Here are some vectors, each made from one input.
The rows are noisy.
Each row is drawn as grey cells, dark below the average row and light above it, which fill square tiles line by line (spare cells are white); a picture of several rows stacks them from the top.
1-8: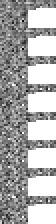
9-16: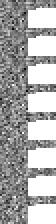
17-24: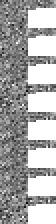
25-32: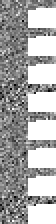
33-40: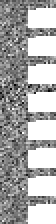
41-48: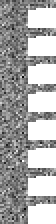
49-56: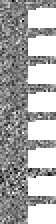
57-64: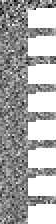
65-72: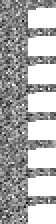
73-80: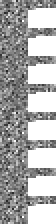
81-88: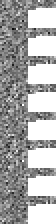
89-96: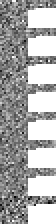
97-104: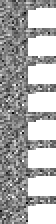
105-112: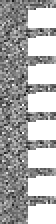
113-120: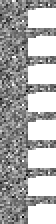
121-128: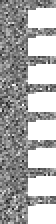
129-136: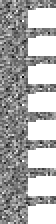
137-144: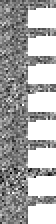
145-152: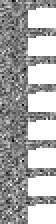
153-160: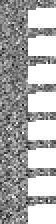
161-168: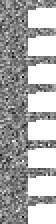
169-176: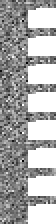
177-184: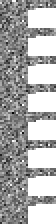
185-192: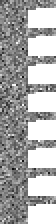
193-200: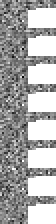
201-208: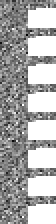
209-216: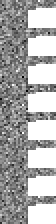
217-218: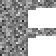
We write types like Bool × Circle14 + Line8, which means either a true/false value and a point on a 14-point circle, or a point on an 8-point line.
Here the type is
Bool × (Line6 + Line7) + List2(Line5).
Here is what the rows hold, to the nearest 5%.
About 60% of them hold a true/false value, together with either a point on a 6-point line, or a point on a 7-point line. The rest are lists of up to two points on a 5-point line: about 5% of all rows are empty, 10% hold one and 25% two.
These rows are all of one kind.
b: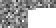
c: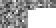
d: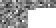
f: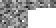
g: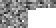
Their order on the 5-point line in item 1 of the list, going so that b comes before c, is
b, c, d, f, g.
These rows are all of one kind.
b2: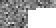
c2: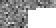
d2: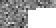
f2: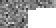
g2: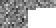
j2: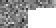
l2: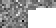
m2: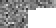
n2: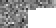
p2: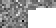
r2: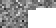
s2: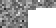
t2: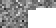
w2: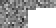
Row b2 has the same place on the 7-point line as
c2, d2, r2 and t2.
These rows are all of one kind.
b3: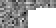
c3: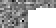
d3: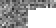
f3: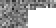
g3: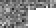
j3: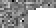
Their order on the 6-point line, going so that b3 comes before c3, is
f3, d3, b3, g3, c3, j3.
